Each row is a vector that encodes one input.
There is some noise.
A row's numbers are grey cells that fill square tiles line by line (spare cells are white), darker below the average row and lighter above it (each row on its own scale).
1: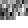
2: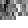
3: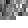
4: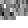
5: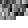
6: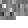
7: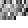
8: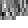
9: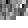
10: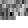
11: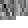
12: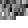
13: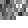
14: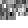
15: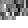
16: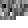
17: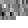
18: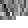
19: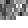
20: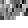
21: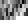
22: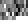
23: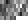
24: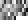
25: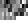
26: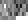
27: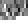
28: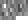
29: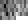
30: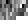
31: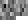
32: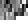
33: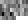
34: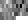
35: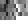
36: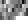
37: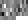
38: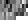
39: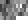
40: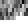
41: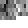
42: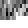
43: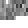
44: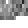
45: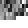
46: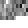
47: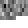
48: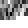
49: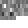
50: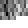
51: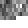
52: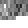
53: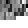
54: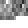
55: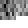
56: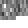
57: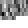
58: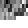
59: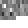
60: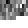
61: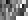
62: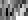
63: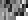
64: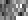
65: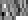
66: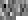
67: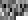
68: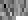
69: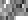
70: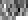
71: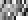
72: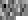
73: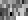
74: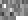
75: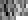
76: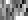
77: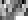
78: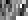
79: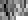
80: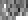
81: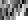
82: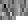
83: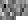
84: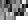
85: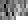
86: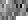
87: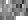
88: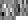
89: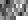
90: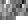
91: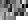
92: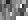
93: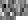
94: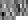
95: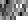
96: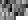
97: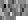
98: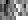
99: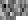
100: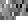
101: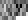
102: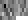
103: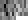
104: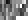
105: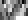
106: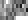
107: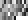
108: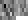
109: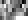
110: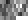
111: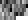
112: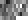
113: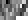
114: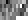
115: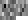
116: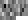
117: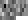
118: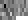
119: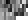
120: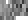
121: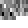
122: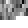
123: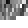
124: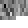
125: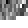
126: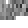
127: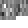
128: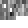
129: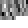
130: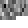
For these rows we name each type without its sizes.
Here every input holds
a list of points on a circle.
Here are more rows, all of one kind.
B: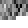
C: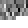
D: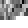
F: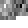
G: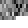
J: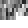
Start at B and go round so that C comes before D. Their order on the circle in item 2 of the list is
B, C, G, D, F, J.
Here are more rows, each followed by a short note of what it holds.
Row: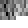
a list of one item
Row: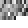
the empty list
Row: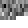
a list of one item
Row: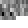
a list of two items
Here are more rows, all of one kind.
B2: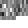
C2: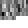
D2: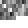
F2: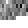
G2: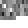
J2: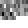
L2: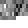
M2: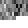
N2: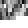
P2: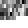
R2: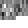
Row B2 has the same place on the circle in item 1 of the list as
C2 and R2.
